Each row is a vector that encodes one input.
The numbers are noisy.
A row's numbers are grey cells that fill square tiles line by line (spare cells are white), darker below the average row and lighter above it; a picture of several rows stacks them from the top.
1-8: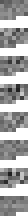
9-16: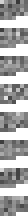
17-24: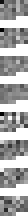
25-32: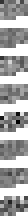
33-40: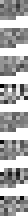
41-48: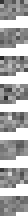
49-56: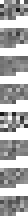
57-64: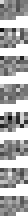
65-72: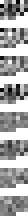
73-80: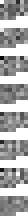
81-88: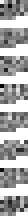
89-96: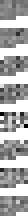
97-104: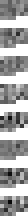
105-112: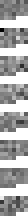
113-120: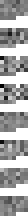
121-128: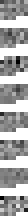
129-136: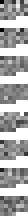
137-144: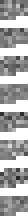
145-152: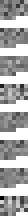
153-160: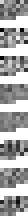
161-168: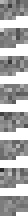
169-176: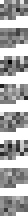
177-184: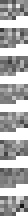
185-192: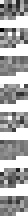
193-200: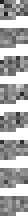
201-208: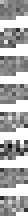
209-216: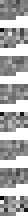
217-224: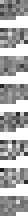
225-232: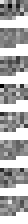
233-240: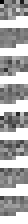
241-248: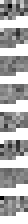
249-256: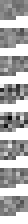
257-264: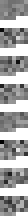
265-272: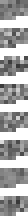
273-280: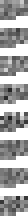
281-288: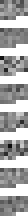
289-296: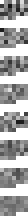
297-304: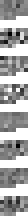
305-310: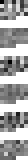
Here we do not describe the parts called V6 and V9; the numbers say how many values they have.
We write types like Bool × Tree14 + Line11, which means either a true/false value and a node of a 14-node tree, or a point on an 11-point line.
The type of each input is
Line5 + Line12 × V6 × V9.
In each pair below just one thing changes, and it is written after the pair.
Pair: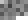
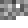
the place on the 12-point line
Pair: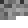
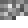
the value of V6
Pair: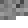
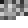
the value of V9
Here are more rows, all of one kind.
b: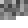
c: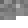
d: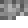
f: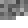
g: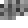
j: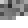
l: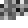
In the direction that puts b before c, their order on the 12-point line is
j, g, f, l, d, b, c.
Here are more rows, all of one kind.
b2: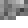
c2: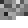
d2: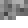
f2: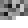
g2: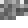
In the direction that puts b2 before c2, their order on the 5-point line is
g2, b2, d2, c2, f2.
